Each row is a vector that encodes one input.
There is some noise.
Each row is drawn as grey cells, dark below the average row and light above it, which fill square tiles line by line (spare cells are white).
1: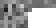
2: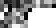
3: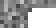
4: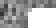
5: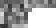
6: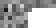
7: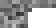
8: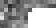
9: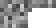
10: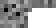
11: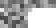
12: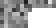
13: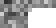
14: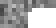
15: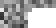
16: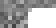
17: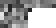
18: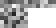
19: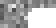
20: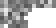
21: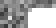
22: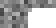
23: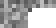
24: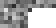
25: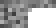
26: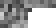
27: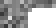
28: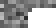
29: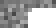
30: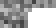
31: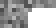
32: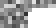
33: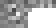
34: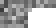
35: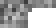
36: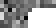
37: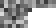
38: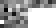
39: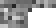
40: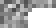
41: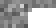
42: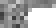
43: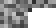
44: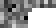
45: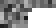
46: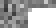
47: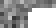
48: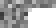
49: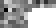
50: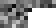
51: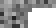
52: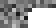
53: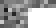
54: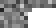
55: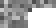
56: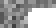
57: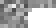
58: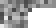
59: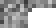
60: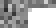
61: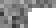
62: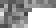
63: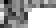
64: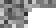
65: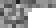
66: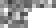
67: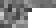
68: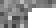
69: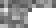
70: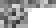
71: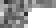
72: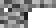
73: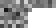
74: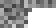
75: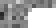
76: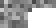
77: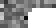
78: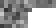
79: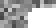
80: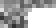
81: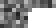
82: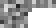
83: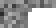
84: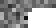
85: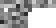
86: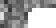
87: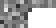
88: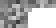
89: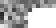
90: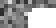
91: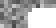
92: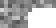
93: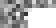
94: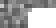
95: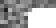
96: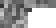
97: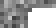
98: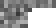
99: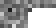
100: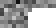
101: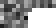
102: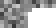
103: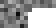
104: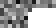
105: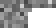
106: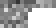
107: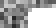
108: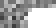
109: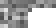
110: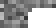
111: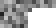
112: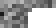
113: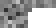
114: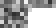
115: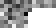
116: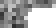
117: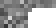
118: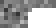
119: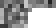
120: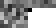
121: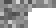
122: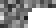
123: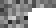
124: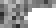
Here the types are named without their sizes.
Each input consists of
a node of a tree, together with either a point on a line, or a node of a tree.
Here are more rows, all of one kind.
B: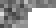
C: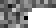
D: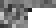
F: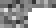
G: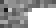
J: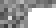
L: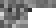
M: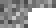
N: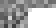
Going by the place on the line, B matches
L and M.
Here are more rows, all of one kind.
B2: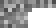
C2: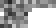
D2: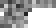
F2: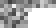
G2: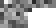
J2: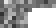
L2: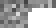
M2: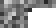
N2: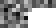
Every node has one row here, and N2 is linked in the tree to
B2 and C2.
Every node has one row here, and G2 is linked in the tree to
F2.
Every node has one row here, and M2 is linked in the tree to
J2.
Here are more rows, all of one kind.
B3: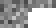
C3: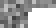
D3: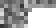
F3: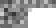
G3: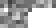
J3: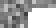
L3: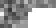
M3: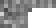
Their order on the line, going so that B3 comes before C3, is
B3, L3, C3, F3, J3, G3, M3, D3.
